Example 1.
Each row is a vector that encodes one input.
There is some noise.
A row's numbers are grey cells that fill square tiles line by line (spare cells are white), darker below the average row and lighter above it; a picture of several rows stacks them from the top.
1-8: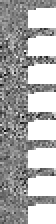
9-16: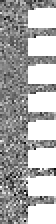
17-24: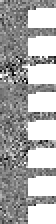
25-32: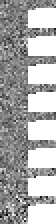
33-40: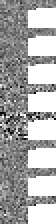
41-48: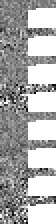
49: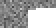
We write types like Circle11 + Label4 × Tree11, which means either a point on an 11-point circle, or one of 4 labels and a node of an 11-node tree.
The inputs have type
Label10.
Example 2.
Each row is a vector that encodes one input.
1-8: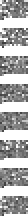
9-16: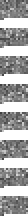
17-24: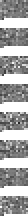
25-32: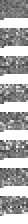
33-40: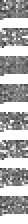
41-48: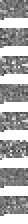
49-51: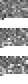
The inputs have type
Line8.
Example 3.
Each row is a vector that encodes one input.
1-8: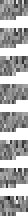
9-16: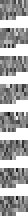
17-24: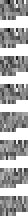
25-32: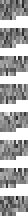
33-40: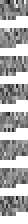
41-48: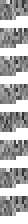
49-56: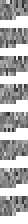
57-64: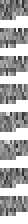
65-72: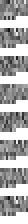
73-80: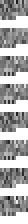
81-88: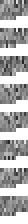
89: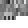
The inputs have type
Circle10.
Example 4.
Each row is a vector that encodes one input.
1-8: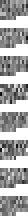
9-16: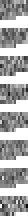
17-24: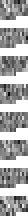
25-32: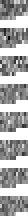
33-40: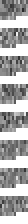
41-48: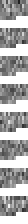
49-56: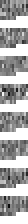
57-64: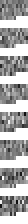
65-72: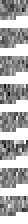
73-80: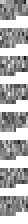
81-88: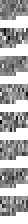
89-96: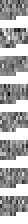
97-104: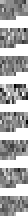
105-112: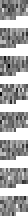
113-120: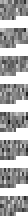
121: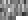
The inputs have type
Line14.
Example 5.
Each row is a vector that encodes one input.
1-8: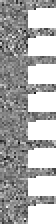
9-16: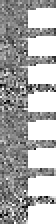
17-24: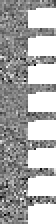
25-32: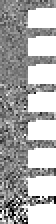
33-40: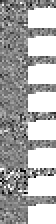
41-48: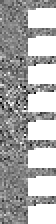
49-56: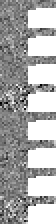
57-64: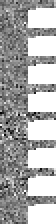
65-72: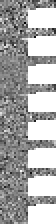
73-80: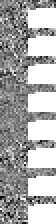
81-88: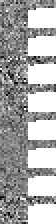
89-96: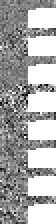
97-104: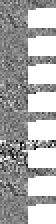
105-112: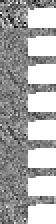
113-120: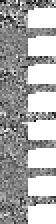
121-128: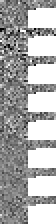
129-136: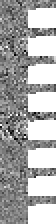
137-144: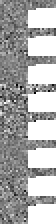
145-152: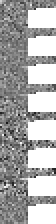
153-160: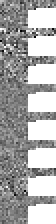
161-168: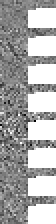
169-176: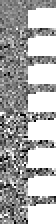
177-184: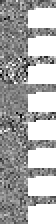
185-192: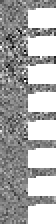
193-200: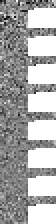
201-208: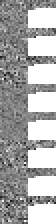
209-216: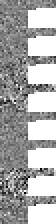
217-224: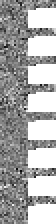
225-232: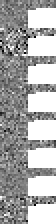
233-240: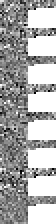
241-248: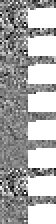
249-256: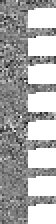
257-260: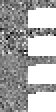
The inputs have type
Line7.
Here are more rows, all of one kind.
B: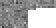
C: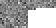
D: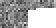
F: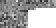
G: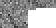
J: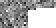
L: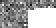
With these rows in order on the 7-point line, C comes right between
J and L.
